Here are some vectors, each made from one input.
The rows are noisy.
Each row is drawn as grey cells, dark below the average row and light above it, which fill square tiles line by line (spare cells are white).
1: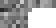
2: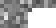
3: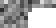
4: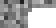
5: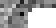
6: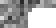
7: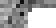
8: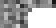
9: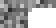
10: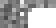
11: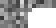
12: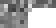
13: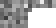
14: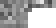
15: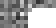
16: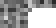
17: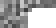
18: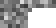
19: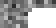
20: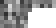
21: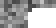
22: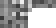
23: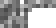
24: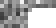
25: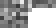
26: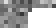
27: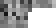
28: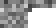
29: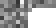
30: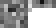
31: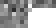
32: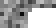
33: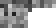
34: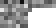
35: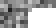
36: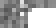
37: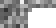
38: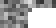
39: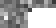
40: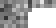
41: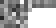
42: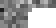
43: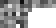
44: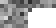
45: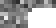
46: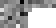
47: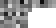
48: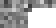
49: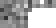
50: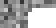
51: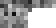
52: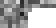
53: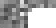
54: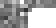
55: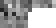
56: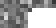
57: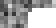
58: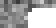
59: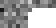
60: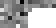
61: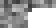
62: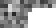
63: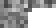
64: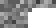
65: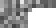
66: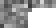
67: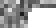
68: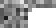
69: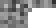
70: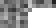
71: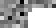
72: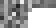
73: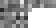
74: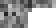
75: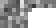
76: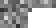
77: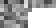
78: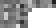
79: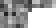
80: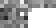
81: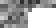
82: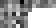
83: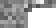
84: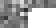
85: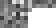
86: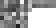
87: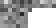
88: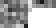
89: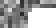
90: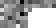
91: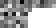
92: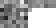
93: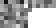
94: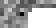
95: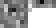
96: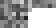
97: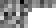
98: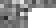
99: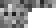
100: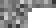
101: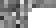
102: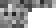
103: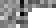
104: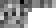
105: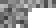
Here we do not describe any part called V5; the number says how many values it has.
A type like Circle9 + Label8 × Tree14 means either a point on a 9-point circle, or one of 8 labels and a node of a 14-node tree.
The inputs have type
(Bool × Bool × Bool + V5) × Circle6.
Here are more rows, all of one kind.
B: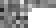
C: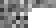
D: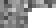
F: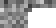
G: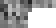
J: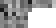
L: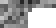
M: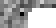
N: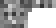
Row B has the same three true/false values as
C, G and J.
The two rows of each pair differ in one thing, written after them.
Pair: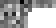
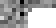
the place on the 6-point circle
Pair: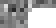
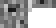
the value of V5
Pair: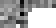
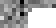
the value of V5
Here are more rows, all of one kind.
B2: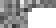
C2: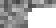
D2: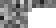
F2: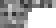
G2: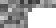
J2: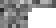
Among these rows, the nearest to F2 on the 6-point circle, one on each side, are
C2 and G2.
